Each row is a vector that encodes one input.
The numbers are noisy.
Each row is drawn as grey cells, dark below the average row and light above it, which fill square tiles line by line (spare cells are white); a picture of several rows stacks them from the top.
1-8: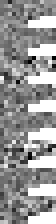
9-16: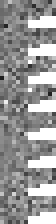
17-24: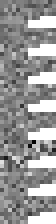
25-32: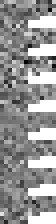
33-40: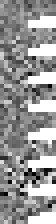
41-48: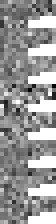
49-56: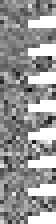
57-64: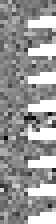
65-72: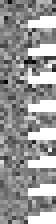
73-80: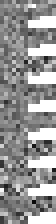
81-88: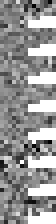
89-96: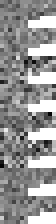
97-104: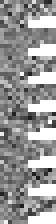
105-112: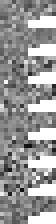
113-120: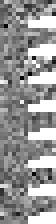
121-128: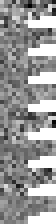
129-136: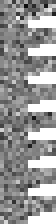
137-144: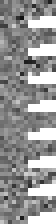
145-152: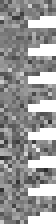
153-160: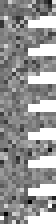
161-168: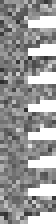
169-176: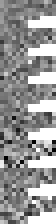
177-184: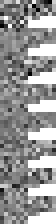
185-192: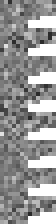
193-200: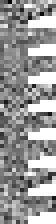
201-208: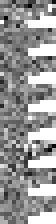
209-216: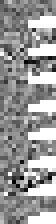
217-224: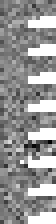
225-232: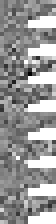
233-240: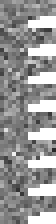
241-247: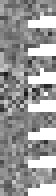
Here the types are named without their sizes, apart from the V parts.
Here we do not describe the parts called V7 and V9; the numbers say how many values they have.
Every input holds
a node of each of two trees, a value of V7 and a value of V9, together with either a fixed value, or four true/false values.
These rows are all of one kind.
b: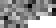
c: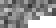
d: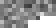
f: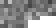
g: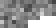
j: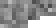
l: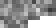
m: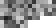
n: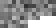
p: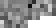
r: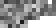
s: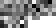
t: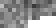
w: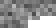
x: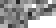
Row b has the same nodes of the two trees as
c, f, j and l.
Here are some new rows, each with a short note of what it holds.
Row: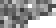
a node of each of two trees, a value of V7 and a value of V9
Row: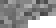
a node of each of two trees, four true/false values, a value of V7 and a value of V9
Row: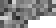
a node of each of two trees, four true/false values, a value of V7 and a value of V9
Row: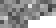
a node of each of two trees, a value of V7 and a value of V9
